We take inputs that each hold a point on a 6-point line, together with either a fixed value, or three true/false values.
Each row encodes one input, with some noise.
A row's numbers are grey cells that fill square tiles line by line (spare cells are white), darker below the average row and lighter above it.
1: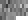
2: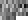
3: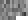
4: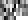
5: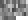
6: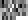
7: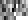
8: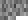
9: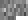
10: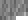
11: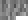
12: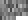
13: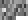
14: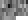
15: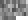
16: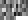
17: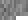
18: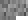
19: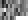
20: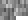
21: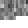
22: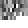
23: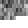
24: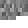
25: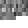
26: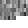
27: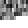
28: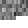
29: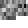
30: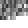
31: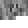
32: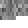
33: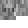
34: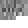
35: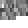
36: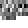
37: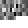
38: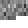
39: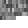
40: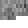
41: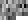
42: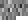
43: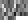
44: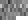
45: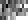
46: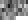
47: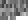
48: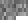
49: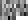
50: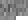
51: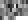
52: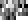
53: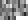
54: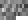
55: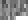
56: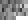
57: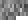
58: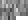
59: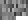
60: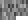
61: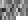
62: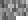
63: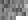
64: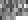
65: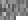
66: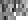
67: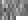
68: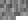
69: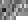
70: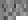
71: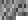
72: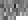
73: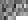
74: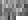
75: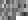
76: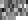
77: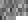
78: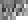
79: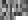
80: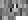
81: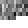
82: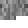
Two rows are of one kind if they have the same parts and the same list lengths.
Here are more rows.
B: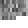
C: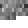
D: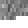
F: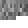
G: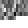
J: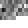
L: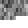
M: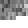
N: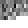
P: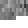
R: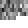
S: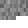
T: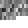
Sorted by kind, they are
B, G, L, M, R
C, D, F, J, N, P, S, T

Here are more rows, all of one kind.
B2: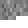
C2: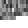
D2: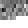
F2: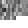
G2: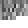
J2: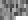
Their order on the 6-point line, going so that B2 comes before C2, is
D2, G2, J2, F2, B2, C2.
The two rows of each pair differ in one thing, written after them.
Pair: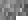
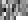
the place on the 6-point line
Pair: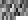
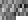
one of the three true/false values
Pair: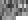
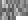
one of the three true/false values
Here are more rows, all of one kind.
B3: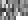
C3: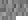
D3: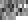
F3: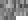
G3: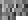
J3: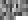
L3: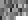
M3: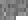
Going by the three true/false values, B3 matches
F3 and L3.
